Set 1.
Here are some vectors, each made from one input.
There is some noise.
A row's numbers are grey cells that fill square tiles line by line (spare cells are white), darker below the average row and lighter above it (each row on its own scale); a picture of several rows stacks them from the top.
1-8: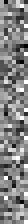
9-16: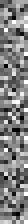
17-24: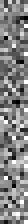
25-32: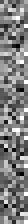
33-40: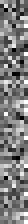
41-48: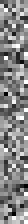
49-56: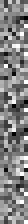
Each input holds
four true/false values.
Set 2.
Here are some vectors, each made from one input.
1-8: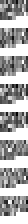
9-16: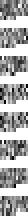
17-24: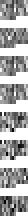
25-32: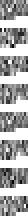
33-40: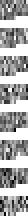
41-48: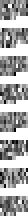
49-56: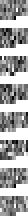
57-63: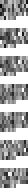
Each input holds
one of 12 labels.
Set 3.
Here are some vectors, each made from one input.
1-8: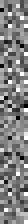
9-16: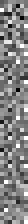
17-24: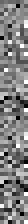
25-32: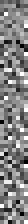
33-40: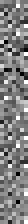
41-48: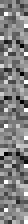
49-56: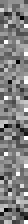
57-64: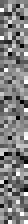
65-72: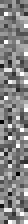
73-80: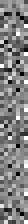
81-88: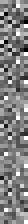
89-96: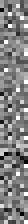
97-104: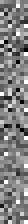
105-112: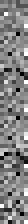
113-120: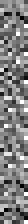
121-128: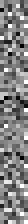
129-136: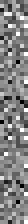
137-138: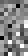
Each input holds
a point on a 14-point circle.
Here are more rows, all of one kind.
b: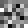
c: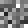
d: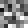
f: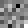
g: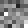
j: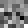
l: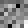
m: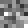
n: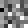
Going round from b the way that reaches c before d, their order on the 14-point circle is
b, j, c, n, d, m, g, l, f.
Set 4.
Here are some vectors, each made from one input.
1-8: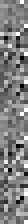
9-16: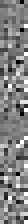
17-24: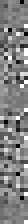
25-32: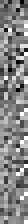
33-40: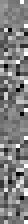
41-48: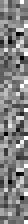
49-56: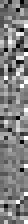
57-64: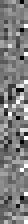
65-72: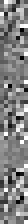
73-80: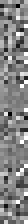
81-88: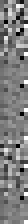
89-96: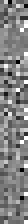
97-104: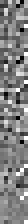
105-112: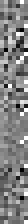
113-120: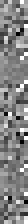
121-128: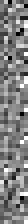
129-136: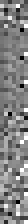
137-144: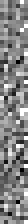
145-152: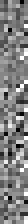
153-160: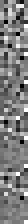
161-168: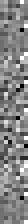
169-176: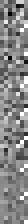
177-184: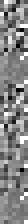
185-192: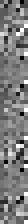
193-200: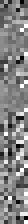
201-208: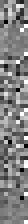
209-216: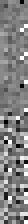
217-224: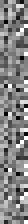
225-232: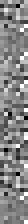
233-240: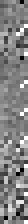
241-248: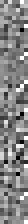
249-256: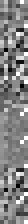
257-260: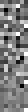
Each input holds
either a fixed value, or four true/false values.
